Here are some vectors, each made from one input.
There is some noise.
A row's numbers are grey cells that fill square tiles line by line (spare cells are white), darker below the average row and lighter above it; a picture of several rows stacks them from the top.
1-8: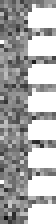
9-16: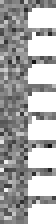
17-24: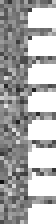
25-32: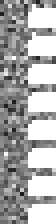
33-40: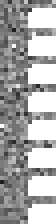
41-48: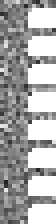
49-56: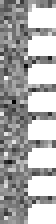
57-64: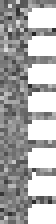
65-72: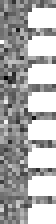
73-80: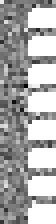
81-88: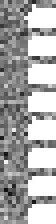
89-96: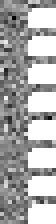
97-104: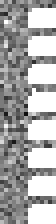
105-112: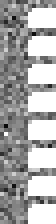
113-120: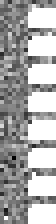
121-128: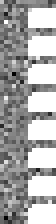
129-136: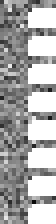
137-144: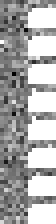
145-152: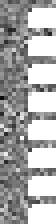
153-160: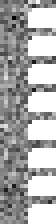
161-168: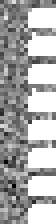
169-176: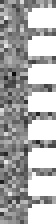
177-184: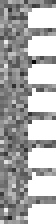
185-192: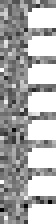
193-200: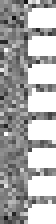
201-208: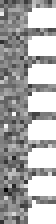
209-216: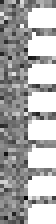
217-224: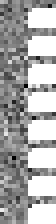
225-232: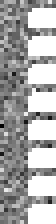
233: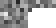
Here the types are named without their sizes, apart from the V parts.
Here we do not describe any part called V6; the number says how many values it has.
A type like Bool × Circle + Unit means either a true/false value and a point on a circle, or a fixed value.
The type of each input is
Line × List(Line + V6).
